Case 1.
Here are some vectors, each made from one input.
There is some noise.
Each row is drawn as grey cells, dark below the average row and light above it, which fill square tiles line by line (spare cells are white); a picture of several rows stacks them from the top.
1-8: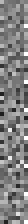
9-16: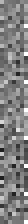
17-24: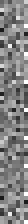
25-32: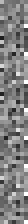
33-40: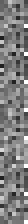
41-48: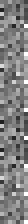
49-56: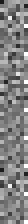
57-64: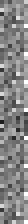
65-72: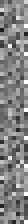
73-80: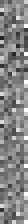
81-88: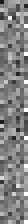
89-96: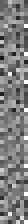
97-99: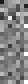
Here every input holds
three true/false values.
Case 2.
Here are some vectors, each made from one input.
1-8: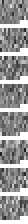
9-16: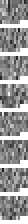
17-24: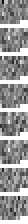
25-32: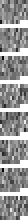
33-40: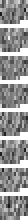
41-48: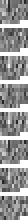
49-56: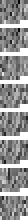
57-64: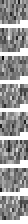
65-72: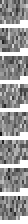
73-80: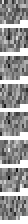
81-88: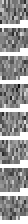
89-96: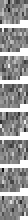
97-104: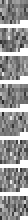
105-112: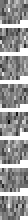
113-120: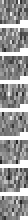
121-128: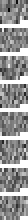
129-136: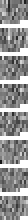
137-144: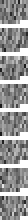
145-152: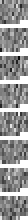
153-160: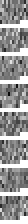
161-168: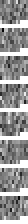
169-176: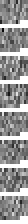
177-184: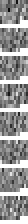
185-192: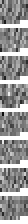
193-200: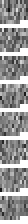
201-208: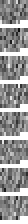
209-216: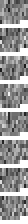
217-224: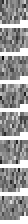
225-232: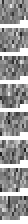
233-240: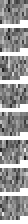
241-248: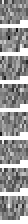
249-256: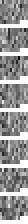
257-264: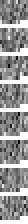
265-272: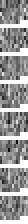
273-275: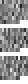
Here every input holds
five true/false values.
